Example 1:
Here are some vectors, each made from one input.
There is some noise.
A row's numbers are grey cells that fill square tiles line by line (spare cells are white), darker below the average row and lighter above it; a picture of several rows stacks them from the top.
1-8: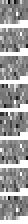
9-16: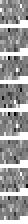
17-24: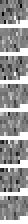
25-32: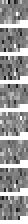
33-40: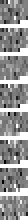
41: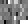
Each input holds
a point on a 4-point line and a true/false value.
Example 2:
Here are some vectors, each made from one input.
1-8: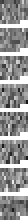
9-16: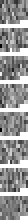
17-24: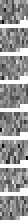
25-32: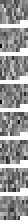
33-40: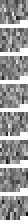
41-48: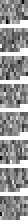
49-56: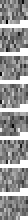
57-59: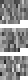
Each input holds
a point on a 5-point line and a node of an 8-node tree.
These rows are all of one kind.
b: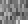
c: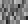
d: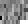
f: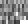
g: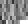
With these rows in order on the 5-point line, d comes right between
b and c.
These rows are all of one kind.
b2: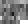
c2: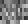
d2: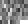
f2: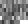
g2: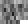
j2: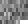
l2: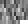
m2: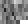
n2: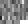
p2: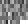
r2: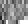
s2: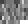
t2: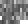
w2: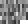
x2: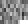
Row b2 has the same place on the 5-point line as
j2, l2, n2 and s2.
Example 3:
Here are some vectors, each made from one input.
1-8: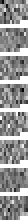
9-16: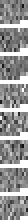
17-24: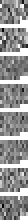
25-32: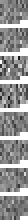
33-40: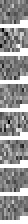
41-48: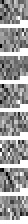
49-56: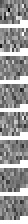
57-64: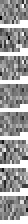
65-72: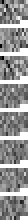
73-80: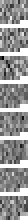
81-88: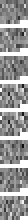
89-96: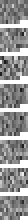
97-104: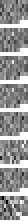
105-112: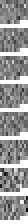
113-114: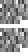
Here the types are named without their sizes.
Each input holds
either a point on a circle, or a point on a line.
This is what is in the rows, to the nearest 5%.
About 40% of them hold a point on a circle. The rest hold a point on a line.
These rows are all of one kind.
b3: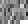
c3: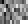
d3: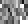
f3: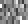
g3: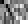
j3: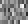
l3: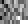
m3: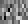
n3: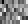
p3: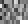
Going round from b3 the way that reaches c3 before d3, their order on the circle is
b3, m3, g3, c3, n3, l3, p3, f3, d3, j3.
